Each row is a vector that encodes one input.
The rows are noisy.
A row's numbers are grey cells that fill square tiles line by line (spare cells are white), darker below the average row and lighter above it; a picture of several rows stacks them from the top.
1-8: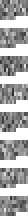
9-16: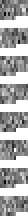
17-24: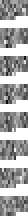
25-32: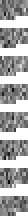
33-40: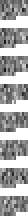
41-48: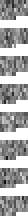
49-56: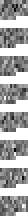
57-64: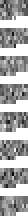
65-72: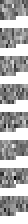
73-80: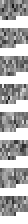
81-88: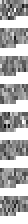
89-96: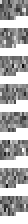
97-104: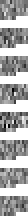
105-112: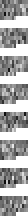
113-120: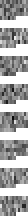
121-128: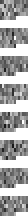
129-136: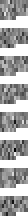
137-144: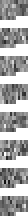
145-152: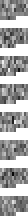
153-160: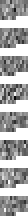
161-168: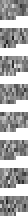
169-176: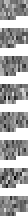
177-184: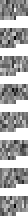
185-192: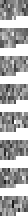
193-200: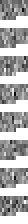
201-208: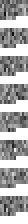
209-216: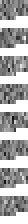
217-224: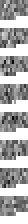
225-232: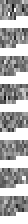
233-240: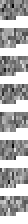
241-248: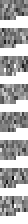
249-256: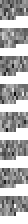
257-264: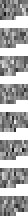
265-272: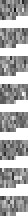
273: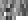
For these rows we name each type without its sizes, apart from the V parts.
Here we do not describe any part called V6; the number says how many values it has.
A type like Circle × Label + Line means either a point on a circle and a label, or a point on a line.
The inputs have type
Bool × (Label + Line) + Tree × V6.
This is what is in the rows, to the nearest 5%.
About 40% of them hold a node of a tree and a value of V6. The rest hold a true/false value, together with either a label, or a point on a line.
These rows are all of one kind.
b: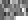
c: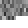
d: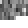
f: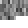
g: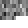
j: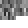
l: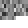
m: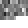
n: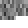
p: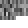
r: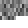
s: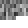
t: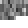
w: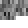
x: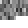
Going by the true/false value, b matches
g, l, m and s.
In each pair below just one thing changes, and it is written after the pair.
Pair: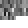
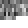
the true/false value
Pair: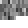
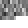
the true/false value
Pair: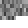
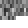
the place on the line
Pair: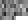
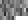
the true/false value
